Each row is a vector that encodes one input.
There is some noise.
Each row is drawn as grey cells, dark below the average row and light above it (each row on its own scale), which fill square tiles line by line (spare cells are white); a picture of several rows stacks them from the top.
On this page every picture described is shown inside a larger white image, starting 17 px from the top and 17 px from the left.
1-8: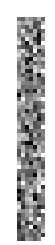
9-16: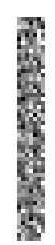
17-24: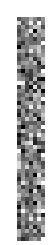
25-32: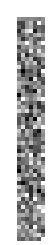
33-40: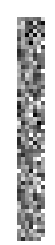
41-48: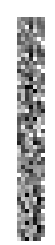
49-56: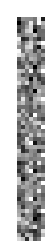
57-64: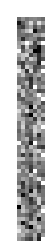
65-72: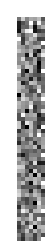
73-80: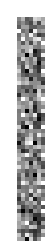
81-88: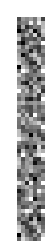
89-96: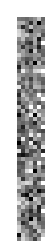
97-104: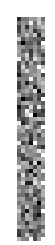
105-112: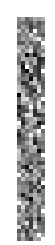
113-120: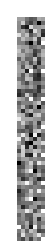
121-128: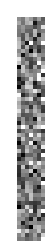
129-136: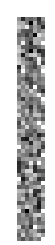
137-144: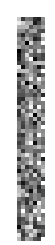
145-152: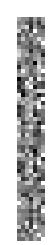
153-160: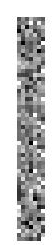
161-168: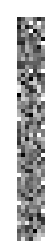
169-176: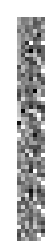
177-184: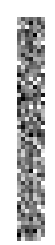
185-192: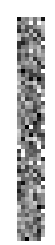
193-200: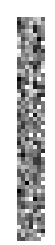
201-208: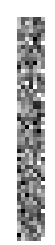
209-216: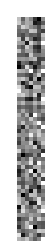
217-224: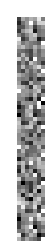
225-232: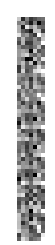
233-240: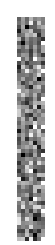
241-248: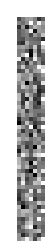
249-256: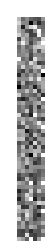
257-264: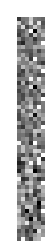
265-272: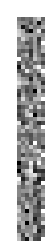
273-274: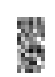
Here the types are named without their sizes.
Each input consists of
a point on each of two lines.
